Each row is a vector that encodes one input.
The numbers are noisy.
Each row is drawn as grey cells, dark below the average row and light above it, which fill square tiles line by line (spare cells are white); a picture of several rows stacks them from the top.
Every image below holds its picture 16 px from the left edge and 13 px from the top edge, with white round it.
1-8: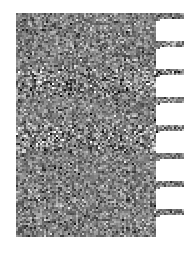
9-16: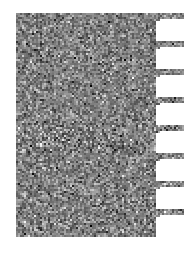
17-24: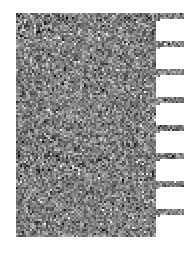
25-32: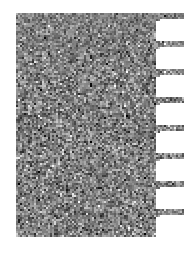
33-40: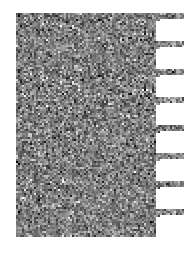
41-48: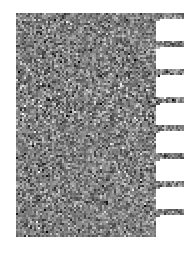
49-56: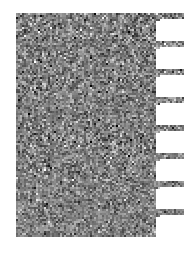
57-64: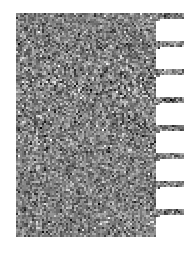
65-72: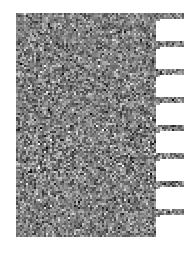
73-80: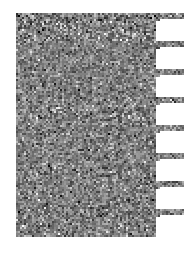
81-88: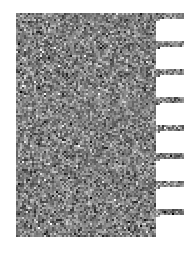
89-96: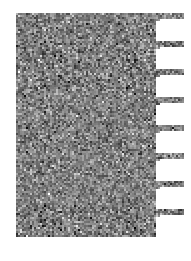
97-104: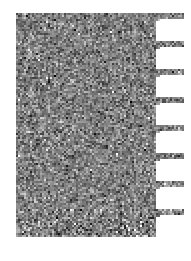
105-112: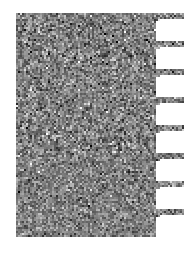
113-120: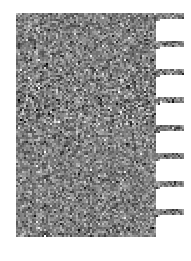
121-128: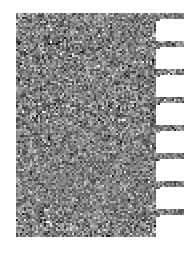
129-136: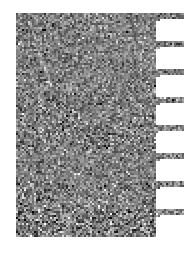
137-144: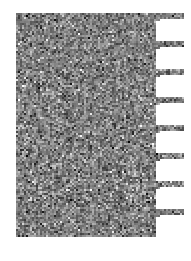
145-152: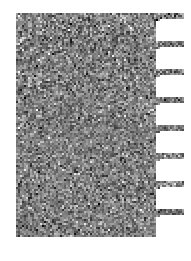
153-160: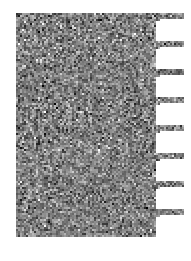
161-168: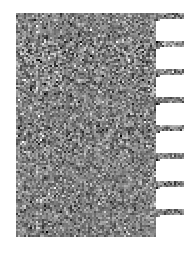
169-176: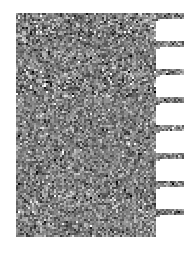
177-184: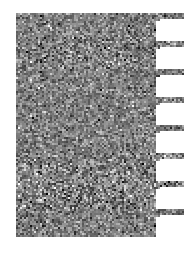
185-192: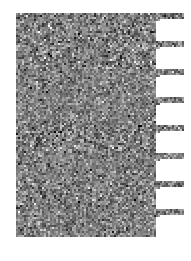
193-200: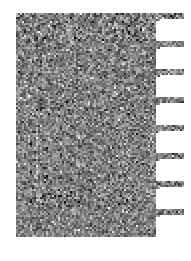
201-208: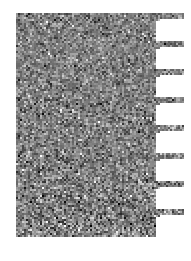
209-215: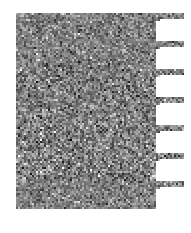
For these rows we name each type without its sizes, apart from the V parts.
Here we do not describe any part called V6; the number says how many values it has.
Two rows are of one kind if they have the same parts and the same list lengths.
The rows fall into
3 kinds.
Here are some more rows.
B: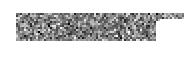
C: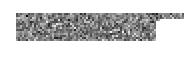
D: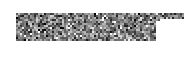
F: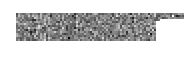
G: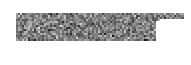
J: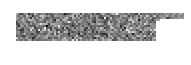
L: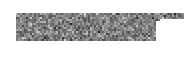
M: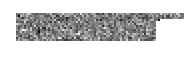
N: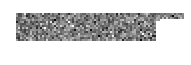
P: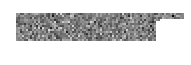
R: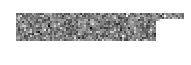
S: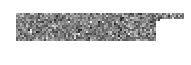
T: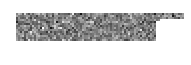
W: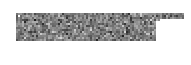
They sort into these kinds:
B, C, J, N, P, R, S, T
D, F, G, L, W
M

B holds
a node of a tree and a value of V6.
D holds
a point on a circle and a true/false value.
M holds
a value of V6.
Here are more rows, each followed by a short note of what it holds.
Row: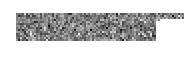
a node of a tree and a value of V6
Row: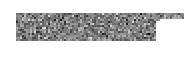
a node of a tree and a value of V6
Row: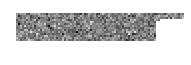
a node of a tree and a value of V6
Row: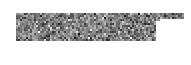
a point on a circle and a true/false value
